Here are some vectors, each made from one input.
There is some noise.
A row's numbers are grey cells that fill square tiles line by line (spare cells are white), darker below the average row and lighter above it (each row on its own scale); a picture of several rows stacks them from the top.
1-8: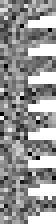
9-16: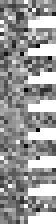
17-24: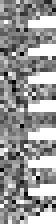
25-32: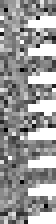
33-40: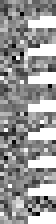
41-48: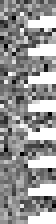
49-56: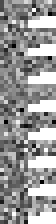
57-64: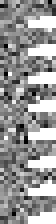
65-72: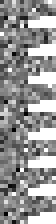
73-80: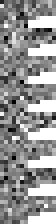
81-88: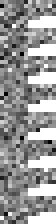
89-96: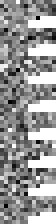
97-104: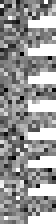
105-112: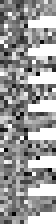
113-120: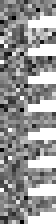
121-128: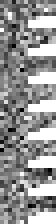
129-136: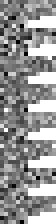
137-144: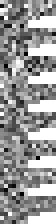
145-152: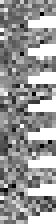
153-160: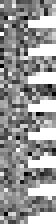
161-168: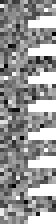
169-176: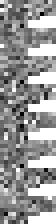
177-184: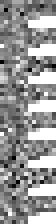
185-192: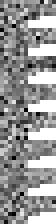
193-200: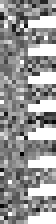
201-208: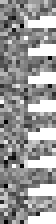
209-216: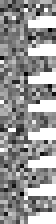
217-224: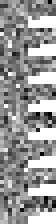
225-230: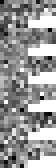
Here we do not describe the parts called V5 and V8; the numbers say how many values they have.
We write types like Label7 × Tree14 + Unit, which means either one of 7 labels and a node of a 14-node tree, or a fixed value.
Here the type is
List2(Line6) + Tree9 + V5 × V8.
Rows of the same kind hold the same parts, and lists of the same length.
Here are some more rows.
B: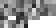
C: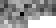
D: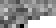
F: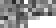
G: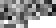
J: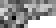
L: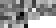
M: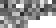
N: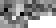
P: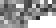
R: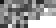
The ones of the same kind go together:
B, L
C, G, M, N, P
D, J
F
R

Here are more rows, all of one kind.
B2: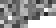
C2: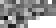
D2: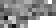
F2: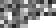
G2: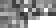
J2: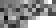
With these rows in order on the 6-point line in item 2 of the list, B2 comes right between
D2 and F2.
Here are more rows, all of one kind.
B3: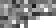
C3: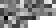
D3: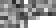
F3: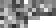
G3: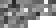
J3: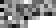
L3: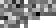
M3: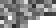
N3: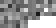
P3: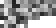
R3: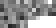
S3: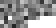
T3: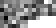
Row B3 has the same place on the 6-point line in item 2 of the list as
C3, G3, P3 and T3.
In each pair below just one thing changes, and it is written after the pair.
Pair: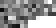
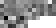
the place on the 6-point line in item 2 of the list
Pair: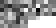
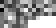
the place on the 6-point line in item 2 of the list
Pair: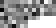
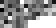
the place on the 6-point line in item 1 of the list
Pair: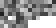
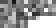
the place on the 6-point line in item 1 of the list
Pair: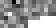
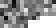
the place on the 6-point line in item 2 of the list
